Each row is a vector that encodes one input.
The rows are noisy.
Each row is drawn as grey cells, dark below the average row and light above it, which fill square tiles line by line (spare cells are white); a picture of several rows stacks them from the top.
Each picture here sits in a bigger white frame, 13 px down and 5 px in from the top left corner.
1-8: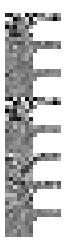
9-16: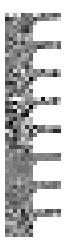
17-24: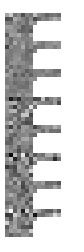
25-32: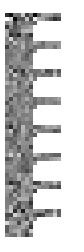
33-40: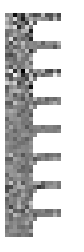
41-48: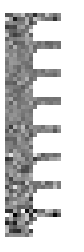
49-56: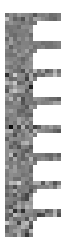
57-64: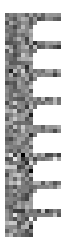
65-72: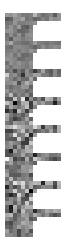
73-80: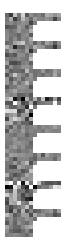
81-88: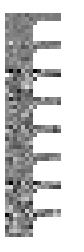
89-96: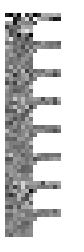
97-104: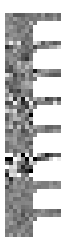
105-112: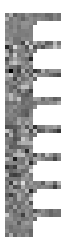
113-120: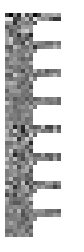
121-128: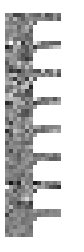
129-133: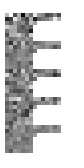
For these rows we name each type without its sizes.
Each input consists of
a list of points on a line.
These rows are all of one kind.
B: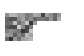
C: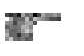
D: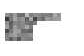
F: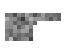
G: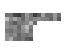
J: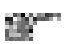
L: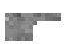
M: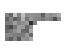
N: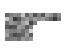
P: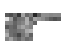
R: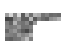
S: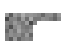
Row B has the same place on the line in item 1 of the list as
C, G, L and P.
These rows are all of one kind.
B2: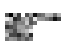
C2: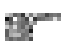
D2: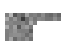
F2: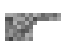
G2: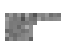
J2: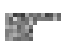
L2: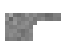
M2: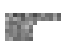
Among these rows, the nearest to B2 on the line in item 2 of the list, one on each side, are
C2 and D2.
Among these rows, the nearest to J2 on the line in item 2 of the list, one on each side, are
F2 and L2.
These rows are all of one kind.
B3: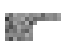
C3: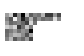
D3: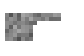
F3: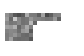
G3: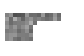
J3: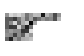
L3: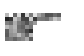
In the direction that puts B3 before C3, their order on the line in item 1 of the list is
D3, B3, F3, G3, J3, C3, L3.
